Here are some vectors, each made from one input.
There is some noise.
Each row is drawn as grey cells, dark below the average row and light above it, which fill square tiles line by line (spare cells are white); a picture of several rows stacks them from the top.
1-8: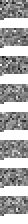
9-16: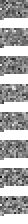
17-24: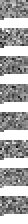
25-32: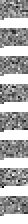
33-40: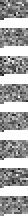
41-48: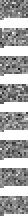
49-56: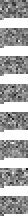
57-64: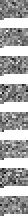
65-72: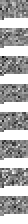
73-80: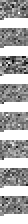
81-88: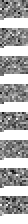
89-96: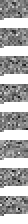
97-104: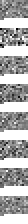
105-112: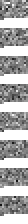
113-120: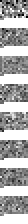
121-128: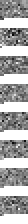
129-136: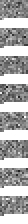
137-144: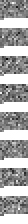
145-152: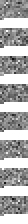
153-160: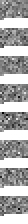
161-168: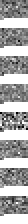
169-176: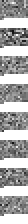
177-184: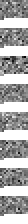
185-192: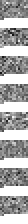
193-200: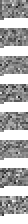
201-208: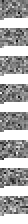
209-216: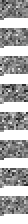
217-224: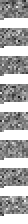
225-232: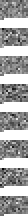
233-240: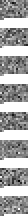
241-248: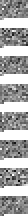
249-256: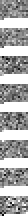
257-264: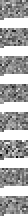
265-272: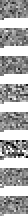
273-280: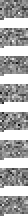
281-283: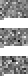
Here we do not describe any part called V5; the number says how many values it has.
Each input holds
a list of up to two items, each a point on a 9-point line and a value of V5.
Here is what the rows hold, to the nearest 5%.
All of them are lists of up to two items, each a point on a 9-point line and a value of V5: a few are empty, 45% hold one and 55% two.
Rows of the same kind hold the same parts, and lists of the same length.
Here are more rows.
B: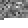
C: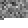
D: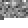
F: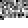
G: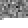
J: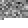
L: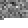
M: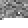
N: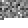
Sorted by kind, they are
B, C, L
D, G, J, M, N
F

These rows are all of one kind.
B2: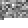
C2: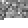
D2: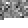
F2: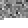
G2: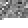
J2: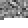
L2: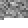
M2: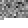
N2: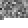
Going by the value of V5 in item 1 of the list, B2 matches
C2, G2 and L2.
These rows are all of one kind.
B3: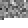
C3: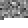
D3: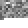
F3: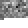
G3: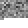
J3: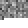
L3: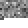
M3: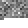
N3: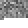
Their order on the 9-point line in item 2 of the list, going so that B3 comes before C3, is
B3, L3, F3, D3, M3, N3, G3, J3, C3.
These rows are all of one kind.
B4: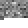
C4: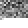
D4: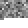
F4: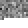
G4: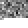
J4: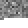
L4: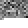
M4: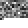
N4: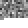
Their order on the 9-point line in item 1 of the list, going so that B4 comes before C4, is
B4, F4, N4, M4, J4, L4, G4, D4, C4.
